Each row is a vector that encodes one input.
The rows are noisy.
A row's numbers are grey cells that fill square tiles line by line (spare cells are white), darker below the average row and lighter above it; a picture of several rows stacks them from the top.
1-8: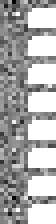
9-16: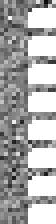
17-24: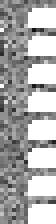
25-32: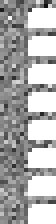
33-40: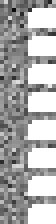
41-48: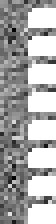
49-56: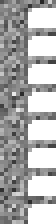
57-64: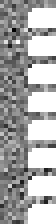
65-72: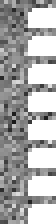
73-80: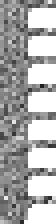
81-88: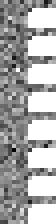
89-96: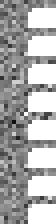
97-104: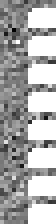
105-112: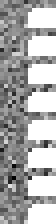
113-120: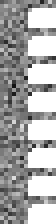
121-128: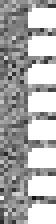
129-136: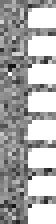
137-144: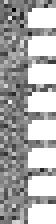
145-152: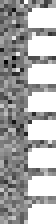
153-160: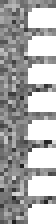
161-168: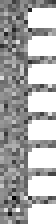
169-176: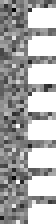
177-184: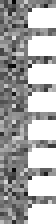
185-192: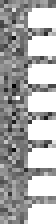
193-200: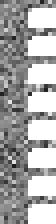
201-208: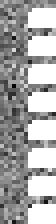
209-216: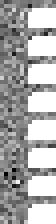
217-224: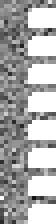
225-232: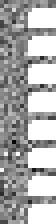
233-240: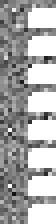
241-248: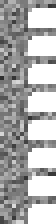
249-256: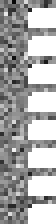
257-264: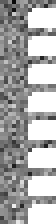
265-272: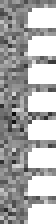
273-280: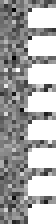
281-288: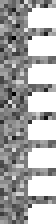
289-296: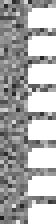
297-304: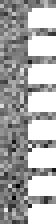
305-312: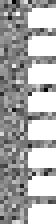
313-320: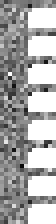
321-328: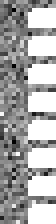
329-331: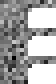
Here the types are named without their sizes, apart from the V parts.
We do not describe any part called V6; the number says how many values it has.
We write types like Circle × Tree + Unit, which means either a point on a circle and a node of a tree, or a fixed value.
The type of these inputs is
Bool × Bool × Bool × Bool + List(V6) × Tree + Unit.
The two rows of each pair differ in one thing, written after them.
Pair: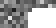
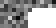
the value of V6 in item 2 of the list
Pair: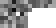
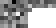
the value of V6 in item 2 of the list
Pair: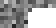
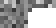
the value of V6 in item 2 of the list
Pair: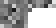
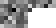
the value of V6 in item 2 of the list
